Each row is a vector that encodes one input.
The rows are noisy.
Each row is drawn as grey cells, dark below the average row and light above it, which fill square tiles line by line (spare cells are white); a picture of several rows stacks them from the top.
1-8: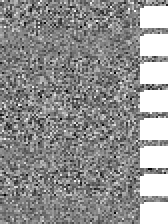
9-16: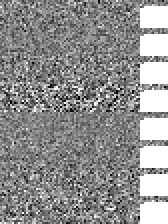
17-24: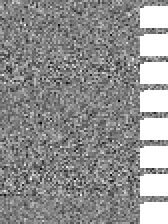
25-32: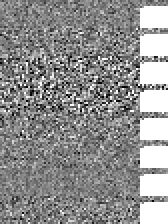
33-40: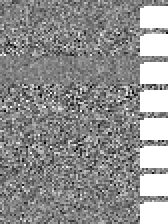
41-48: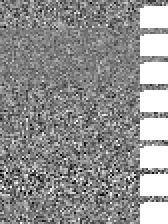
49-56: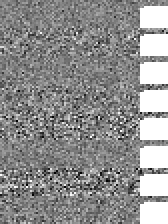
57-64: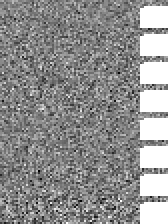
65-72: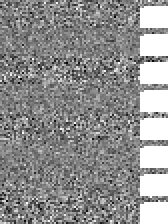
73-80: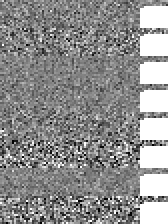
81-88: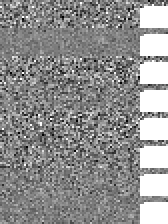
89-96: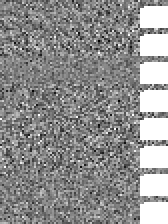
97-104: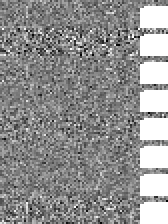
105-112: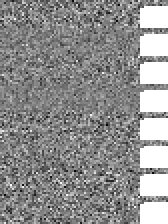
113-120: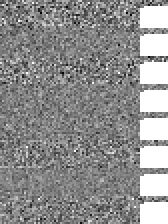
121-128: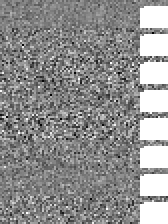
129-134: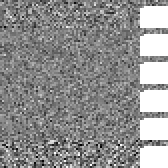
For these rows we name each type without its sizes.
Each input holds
either a point on a line, or a list of points on a circle.
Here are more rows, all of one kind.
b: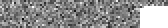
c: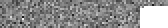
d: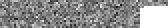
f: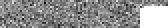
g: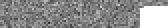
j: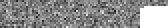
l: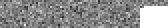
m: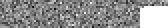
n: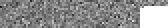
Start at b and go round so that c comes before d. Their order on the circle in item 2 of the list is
b, g, n, c, d, l, m, j, f.
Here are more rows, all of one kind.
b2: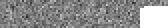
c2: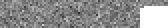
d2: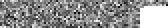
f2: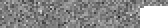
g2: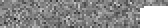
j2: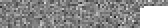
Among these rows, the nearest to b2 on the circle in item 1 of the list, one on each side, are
d2 and f2.
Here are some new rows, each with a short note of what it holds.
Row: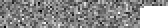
a list of one item
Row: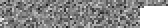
a point on a line
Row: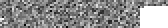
a point on a line
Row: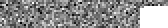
the empty list
